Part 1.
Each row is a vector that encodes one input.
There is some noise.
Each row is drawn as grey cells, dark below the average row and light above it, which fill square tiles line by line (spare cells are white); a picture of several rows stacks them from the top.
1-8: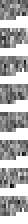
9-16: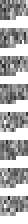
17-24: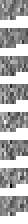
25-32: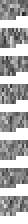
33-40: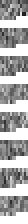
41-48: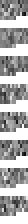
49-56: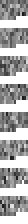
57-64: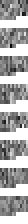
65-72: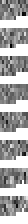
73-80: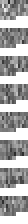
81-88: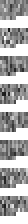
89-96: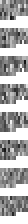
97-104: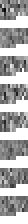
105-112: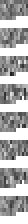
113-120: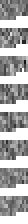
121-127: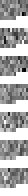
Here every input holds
either one of 6 labels, or a node of a 17-node tree.
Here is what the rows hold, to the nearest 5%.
About 30% of them hold one of 6 labels. The rest hold a node of a 17-node tree.
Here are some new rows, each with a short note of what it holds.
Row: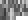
one of 6 labels
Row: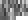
one of 6 labels
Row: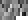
a node of a 17-node tree
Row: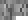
a node of a 17-node tree
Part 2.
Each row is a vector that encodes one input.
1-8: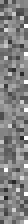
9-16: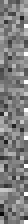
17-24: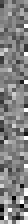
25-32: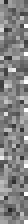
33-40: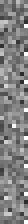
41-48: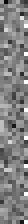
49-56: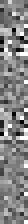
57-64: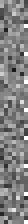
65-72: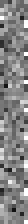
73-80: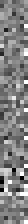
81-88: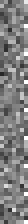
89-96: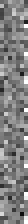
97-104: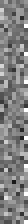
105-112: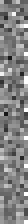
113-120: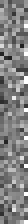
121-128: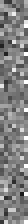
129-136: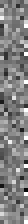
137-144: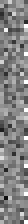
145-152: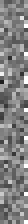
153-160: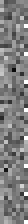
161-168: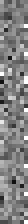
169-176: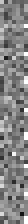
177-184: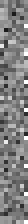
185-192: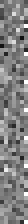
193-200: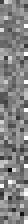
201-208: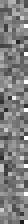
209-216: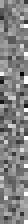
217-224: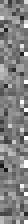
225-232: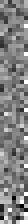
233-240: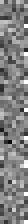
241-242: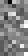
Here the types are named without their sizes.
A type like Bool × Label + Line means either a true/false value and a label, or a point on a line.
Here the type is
(Bool × Bool × Bool × Bool + Unit) × Circle + Unit.
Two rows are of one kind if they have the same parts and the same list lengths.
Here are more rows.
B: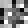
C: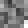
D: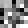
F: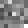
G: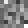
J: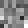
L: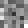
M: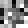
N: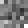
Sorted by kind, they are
B, D, M
C, F, N
G, J, L

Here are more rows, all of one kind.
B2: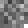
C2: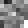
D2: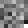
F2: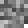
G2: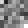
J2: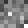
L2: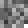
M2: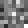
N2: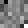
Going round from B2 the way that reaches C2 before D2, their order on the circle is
B2, C2, G2, F2, N2, J2, M2, D2, L2.
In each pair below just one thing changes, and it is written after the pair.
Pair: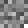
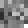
the place on the circle
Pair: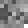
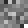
the place on the circle
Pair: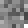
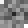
one of the four true/false values
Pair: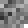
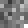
one of the four true/false values
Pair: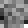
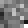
one of the four true/false values
